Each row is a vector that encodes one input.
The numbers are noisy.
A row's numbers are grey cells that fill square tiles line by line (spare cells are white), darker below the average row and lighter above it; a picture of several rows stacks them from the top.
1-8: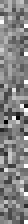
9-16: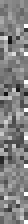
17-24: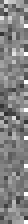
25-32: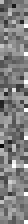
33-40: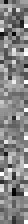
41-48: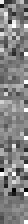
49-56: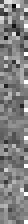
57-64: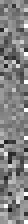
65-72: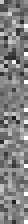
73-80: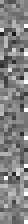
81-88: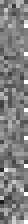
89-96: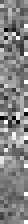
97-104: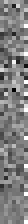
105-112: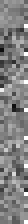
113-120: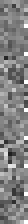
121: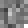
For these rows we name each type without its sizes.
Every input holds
either a point on a circle and a true/false value, or a point on a line.
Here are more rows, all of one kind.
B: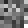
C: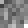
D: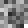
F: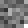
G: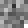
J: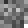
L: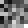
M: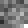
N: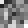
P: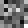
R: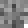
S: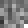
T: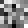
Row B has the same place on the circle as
C and T.
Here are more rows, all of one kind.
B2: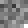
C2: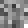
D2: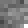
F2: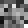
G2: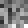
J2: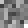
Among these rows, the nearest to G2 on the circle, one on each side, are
C2 and J2.
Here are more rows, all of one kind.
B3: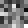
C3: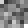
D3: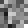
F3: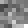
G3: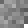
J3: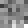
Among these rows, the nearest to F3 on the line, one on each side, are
C3 and J3.
